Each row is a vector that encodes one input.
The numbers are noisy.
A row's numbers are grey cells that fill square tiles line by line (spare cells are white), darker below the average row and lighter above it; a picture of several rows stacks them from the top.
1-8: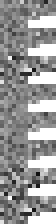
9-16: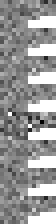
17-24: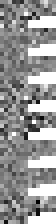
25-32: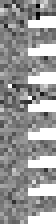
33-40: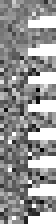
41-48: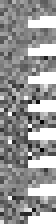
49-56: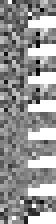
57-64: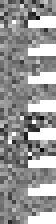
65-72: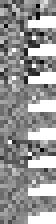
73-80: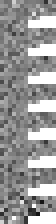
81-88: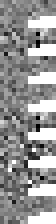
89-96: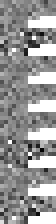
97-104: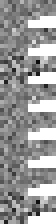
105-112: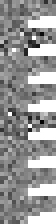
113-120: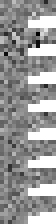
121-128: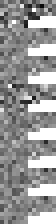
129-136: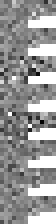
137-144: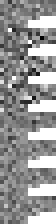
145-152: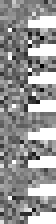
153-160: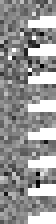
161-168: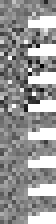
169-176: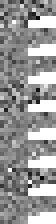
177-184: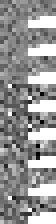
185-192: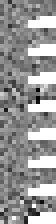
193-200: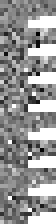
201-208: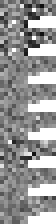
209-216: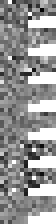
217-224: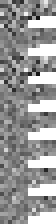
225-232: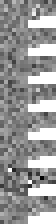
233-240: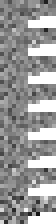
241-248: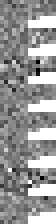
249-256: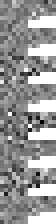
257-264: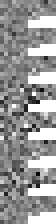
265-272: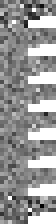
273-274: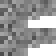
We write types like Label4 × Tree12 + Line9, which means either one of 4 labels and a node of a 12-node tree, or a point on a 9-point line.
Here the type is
Line10 × (Tree11 + Unit) + Tree16.
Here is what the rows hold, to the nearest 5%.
About 65% of them hold a point on a 10-point line, together with either a fixed value, or a node of an 11-node tree. The rest hold a node of a 16-node tree.
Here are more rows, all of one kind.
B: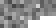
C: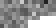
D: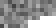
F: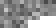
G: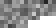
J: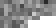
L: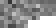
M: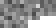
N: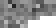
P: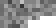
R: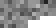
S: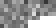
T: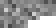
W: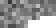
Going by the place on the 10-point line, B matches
L, M and W.
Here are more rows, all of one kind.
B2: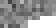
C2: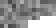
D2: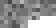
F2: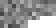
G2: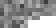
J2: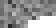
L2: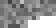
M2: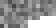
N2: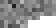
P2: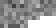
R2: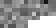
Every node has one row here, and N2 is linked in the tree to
B2.
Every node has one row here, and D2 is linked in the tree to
G2.
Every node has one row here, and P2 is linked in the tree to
M2.
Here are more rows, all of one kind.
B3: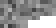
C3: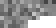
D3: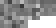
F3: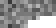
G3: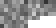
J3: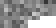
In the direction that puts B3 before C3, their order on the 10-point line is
D3, F3, B3, J3, C3, G3.
